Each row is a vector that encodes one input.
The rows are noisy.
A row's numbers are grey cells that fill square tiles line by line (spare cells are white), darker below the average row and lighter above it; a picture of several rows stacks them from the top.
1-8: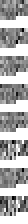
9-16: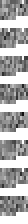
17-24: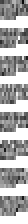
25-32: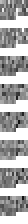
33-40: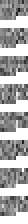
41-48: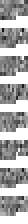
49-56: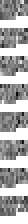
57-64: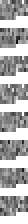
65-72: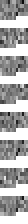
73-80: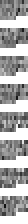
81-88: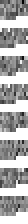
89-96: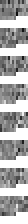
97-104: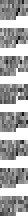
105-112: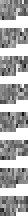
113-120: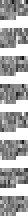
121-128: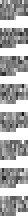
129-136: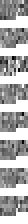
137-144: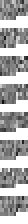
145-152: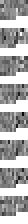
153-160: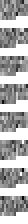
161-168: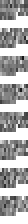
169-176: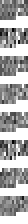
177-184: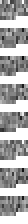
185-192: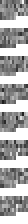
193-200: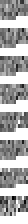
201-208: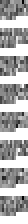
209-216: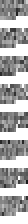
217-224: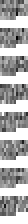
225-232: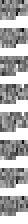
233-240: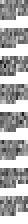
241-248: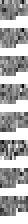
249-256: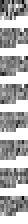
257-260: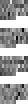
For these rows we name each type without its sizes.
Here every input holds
a true/false value, together with a list of points on a line.
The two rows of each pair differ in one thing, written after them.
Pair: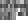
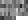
the place on the line in item 1 of the list
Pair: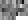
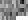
the place on the line in item 1 of the list
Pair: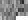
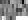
the place on the line in item 1 of the list
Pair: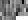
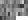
the true/false value
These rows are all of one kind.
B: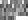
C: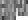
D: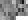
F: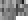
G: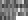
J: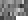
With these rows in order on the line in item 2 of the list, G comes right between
C and D.
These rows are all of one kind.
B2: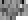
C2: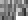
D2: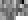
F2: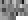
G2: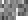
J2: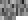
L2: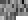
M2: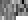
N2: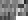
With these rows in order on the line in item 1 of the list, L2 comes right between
J2 and M2.
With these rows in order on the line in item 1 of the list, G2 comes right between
C2 and N2.
